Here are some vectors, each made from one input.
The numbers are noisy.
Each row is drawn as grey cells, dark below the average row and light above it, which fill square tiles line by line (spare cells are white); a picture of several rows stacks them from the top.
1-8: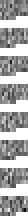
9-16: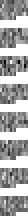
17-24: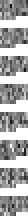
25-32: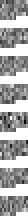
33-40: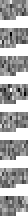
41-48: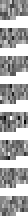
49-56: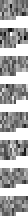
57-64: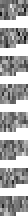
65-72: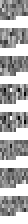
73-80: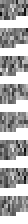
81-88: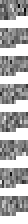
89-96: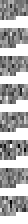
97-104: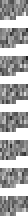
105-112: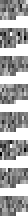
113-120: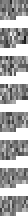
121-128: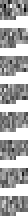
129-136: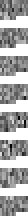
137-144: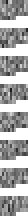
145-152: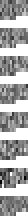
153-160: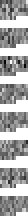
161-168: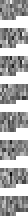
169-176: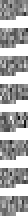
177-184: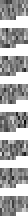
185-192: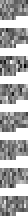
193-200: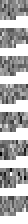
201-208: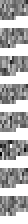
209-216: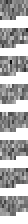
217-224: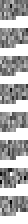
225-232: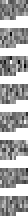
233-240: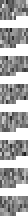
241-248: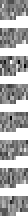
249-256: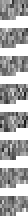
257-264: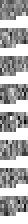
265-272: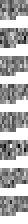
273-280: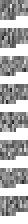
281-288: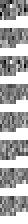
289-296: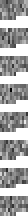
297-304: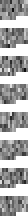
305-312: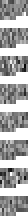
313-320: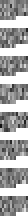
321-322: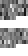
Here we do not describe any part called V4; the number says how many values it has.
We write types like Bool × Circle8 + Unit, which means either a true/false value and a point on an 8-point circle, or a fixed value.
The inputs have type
Bool × (Line6 + Line12 × (Tree12 + V4)).
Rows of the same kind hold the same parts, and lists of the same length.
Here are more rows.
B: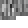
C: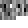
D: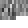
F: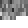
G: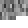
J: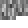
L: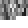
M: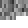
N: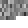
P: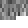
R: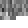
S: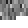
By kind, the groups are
B, D, G, J, M, P
C, L
F, N, R, S

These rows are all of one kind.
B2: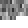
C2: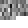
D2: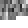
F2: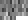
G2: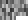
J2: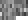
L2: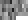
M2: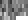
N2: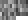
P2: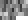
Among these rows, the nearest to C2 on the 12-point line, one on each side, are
G2 and M2.
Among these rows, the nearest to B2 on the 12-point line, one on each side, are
D2 and L2.
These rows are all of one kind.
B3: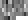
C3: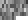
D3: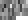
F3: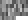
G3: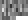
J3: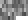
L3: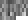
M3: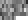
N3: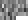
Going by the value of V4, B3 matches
G3 and L3.
